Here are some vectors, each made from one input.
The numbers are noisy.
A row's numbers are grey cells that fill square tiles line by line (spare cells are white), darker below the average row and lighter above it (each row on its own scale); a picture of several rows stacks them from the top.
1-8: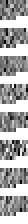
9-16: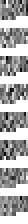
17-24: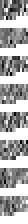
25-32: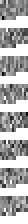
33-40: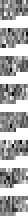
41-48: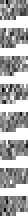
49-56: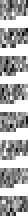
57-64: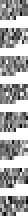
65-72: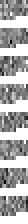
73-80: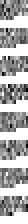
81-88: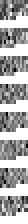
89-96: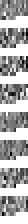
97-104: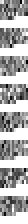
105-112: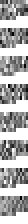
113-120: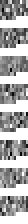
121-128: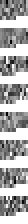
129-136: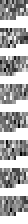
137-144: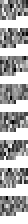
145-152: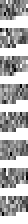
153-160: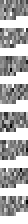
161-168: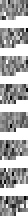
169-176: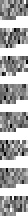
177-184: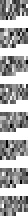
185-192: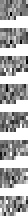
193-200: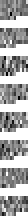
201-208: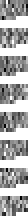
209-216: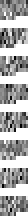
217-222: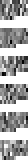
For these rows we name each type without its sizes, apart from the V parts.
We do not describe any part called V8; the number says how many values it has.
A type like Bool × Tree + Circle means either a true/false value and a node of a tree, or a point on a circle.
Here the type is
List(Bool × V8 + Line).
